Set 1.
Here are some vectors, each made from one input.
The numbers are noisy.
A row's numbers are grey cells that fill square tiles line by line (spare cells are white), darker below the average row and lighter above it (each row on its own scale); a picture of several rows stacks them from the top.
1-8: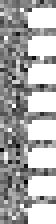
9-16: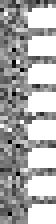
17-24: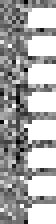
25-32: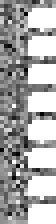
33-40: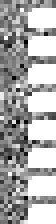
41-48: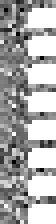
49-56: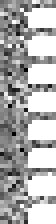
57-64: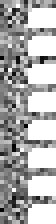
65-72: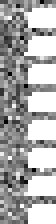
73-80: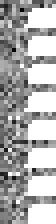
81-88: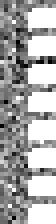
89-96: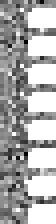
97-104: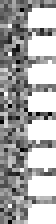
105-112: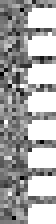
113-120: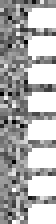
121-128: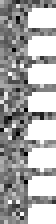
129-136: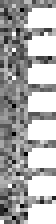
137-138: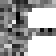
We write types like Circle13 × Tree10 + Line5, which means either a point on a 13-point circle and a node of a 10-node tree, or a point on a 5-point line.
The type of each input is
Line11.
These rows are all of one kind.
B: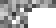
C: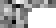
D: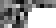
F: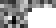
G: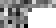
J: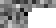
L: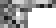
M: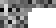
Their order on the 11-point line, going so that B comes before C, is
M, G, B, F, C, L, D, J.
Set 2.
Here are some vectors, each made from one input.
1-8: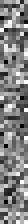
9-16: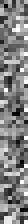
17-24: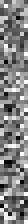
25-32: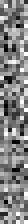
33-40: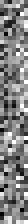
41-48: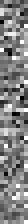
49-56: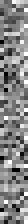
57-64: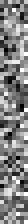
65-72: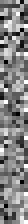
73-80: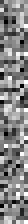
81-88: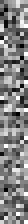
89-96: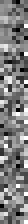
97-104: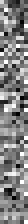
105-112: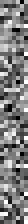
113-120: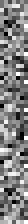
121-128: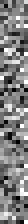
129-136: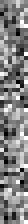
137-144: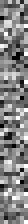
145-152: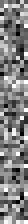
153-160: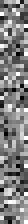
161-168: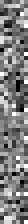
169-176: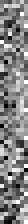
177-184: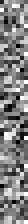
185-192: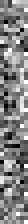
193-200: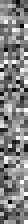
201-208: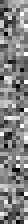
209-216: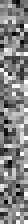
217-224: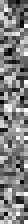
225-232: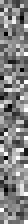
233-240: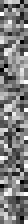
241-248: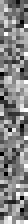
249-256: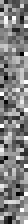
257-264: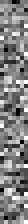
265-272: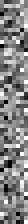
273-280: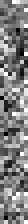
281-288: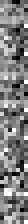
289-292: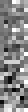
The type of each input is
Bool × Bool × Bool × Bool.
